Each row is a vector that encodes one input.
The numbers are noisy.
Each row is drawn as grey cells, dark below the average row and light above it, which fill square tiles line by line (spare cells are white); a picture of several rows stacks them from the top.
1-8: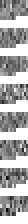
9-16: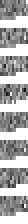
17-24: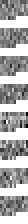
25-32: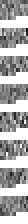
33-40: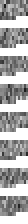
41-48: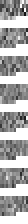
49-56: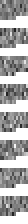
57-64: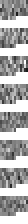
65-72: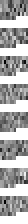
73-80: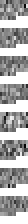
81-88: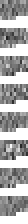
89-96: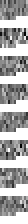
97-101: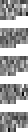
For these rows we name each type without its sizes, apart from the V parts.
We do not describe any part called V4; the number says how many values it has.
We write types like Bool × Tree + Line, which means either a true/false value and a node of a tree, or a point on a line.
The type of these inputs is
(Bool × Bool × Bool + V4) × Line.
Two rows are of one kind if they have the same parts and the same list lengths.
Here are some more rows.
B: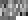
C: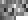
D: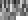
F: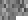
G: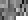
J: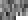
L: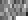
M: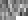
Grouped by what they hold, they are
B, C, M
D, F, G, J, L

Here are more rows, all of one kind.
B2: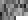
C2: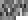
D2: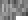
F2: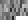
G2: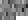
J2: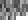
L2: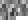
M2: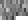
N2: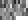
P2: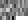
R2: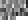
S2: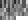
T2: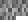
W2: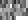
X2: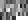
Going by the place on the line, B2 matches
C2, L2, R2 and X2.
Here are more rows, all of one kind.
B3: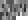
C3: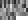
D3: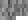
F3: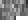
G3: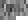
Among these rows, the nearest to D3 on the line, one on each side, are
B3 and C3.
